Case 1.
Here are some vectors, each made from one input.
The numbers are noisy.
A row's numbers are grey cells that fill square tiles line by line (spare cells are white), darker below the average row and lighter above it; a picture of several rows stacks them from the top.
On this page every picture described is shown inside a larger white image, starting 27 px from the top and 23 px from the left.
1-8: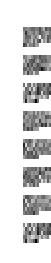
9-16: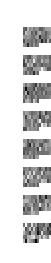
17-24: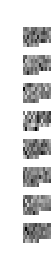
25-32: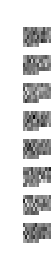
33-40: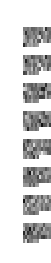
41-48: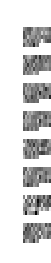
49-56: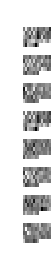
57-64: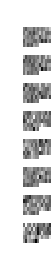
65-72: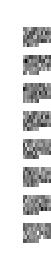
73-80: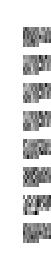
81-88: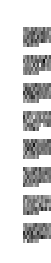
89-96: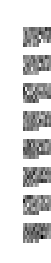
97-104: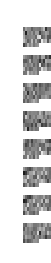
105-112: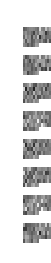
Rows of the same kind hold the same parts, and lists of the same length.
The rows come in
2 kinds.
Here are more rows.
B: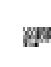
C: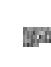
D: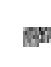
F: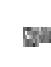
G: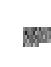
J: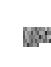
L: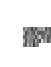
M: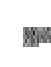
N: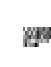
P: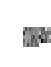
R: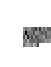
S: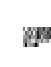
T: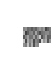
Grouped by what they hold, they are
B, N, S
C, D, F, G, J, L, M, P, R, T

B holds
a fixed value.
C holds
one of 6 labels and four true/false values.
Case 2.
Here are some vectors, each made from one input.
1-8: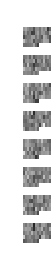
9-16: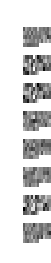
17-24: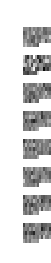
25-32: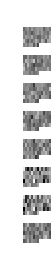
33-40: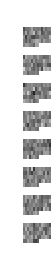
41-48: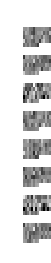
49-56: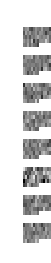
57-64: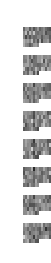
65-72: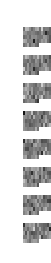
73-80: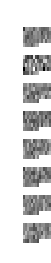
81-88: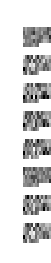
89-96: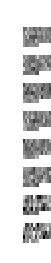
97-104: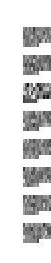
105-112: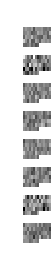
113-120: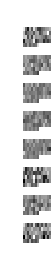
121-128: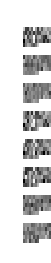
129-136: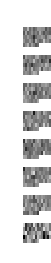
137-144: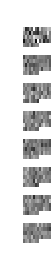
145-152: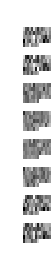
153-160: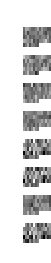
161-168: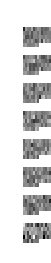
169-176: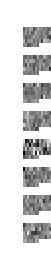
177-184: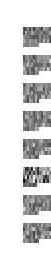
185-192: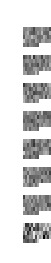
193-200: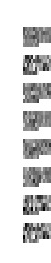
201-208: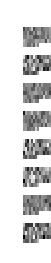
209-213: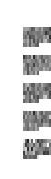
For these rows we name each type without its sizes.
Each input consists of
either a point on a line, or five true/false values.
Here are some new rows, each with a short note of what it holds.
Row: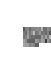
five true/false values
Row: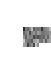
five true/false values
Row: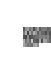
five true/false values
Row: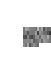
five true/false values
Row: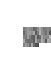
five true/false values
